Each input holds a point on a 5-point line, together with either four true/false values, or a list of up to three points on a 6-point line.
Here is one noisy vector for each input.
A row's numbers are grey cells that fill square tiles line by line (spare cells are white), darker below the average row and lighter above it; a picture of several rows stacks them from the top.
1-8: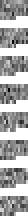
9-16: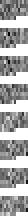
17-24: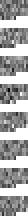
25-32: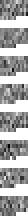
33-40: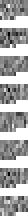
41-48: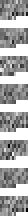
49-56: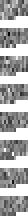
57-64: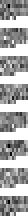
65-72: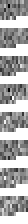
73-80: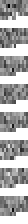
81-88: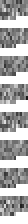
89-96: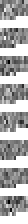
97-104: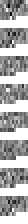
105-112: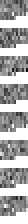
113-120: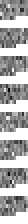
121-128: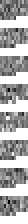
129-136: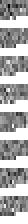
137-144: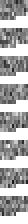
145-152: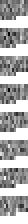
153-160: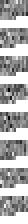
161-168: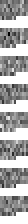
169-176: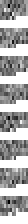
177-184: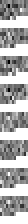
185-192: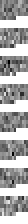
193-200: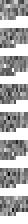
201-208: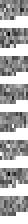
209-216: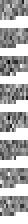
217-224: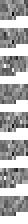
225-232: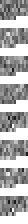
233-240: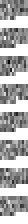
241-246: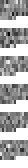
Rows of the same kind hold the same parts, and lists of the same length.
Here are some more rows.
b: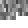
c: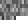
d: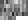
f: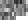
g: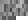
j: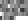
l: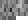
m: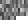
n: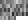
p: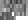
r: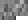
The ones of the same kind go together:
b
c, d, g, l, m, n, r
f
j
p

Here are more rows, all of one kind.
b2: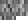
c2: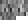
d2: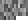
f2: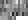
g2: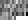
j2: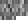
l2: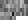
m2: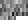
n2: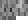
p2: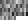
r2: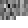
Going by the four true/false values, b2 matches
j2, l2 and r2.
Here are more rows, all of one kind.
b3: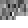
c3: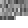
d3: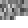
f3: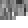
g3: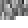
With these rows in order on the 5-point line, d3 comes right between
c3 and g3.
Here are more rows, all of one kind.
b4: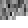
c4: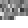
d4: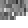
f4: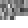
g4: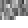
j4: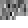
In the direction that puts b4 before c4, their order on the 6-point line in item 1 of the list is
b4, j4, g4, c4, d4, f4.
